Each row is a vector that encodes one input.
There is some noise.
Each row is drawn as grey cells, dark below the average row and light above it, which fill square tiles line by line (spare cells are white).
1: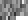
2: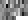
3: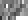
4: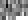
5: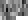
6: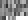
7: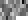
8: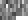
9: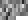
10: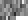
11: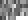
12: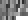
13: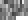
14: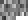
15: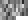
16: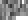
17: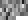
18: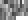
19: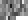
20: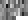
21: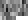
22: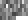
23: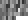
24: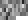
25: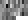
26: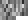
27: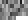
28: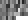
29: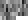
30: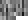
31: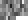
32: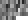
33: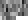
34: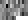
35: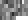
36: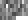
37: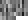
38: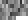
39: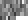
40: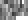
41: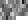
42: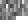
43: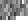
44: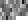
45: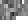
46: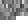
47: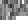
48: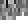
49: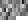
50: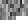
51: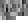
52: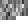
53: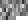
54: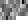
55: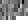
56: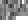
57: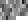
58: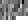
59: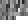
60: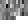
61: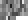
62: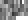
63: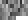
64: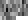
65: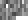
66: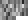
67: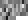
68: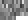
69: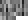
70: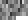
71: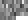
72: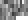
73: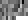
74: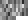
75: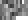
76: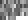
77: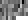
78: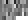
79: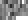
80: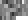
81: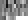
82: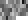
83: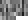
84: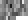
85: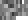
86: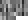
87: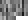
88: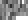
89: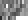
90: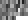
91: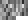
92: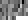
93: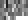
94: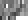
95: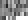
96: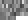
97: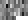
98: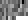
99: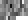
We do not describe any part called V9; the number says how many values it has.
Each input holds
either a point on an 8-point circle, or a true/false value and a value of V9.
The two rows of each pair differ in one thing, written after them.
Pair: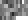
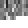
the true/false value
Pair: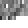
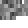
the value of V9
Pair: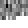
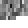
the true/false value
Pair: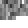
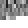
the true/false value
